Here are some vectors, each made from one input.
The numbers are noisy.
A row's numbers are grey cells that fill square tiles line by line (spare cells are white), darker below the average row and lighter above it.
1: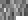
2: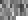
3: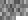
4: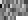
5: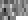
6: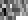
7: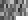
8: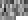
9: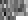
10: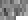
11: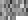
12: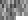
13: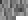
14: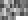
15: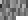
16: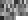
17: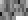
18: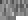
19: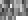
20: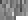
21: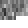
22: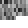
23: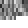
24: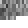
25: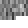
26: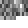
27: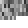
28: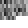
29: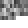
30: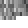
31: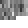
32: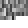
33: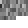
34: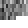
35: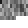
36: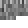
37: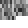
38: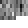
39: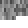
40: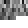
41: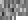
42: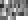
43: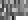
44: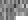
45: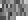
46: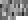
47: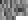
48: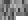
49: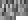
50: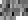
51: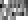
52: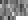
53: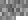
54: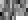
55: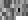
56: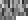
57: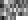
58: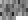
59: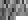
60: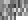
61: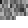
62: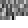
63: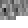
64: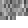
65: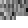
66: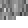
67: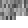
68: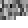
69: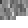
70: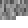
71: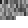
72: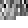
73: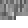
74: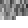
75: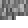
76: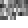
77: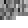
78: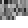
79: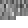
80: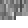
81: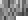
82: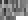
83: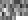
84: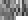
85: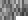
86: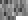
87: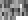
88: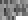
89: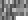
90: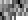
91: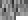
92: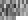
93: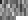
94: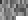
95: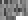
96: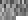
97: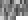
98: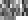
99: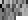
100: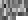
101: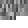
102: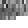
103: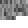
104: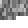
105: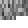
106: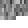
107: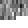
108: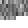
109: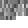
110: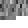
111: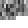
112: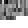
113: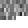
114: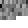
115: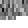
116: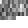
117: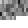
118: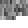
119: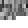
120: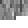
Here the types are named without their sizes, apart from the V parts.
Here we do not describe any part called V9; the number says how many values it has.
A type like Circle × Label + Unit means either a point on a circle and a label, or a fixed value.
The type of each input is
Bool × Bool × Bool + (Tree + Unit) × V9.
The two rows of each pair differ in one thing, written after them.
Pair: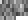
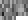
the node of the tree
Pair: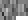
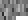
the node of the tree
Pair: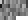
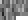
the value of V9
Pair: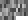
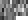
the value of V9
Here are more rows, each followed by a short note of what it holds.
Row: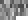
three true/false values
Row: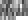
a value of V9
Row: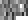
a node of a tree and a value of V9
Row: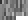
three true/false values
